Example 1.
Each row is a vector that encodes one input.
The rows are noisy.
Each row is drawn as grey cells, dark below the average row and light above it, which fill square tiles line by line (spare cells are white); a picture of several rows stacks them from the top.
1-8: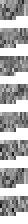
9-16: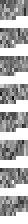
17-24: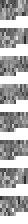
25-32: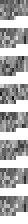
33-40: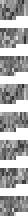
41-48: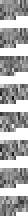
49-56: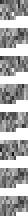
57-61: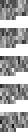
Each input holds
three true/false values.
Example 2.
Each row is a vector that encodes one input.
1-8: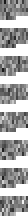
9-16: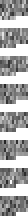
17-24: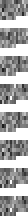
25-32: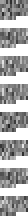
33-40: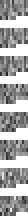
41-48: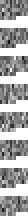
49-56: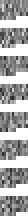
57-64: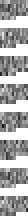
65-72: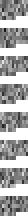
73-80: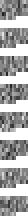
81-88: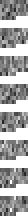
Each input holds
a point on an 11-point circle.
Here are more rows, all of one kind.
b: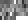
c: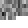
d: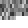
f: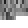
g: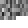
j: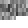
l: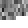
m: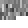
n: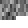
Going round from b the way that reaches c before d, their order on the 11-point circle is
b, m, c, g, j, d, l, n, f.
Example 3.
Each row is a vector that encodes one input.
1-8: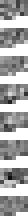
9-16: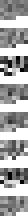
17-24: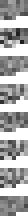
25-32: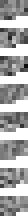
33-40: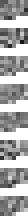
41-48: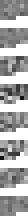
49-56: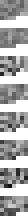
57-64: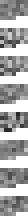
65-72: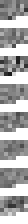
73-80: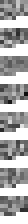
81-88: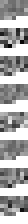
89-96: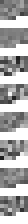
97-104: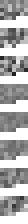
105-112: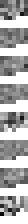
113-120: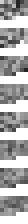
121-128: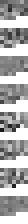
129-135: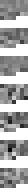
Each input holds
three true/false values.
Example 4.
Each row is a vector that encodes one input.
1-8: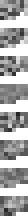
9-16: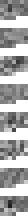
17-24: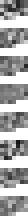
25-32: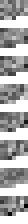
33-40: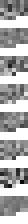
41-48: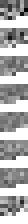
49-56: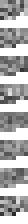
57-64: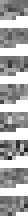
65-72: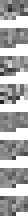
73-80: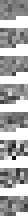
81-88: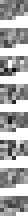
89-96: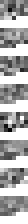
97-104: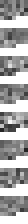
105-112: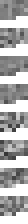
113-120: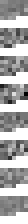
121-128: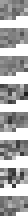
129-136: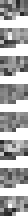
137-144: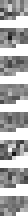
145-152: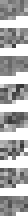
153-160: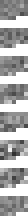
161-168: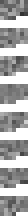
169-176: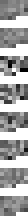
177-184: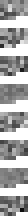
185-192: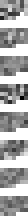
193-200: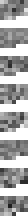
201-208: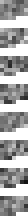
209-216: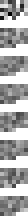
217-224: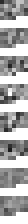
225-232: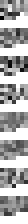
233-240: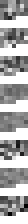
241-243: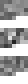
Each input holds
three true/false values.
